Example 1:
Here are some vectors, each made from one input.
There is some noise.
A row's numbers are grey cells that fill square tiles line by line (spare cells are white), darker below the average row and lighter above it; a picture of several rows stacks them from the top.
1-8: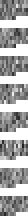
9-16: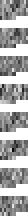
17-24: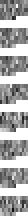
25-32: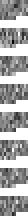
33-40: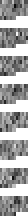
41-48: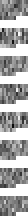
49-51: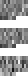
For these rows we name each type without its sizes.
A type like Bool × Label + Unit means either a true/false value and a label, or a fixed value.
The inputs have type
Line × (Tree + Unit).
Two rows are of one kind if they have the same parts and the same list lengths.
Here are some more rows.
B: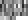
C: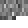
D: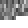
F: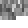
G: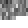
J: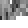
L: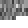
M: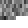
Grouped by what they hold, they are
B, C, D, F, J, L
G, M

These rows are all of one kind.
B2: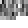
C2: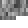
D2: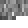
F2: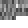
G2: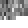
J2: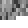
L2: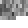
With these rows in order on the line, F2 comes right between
D2 and G2.
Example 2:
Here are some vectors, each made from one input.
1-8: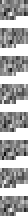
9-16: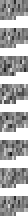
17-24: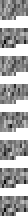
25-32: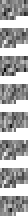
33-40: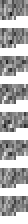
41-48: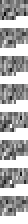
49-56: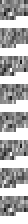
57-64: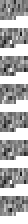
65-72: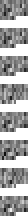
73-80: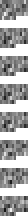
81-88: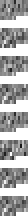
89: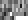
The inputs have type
Line5 + Line7.
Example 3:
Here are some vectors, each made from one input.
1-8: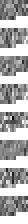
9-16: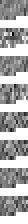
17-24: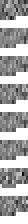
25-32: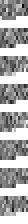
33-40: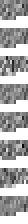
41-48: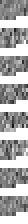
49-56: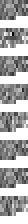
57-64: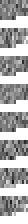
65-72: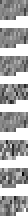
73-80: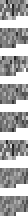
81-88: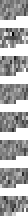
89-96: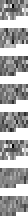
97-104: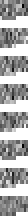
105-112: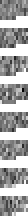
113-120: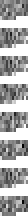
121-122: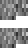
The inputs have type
Line7 + Line9.
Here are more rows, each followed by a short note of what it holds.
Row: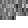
a point on a 9-point line
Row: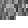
a point on a 9-point line
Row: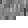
a point on a 9-point line
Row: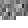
a point on a 9-point line
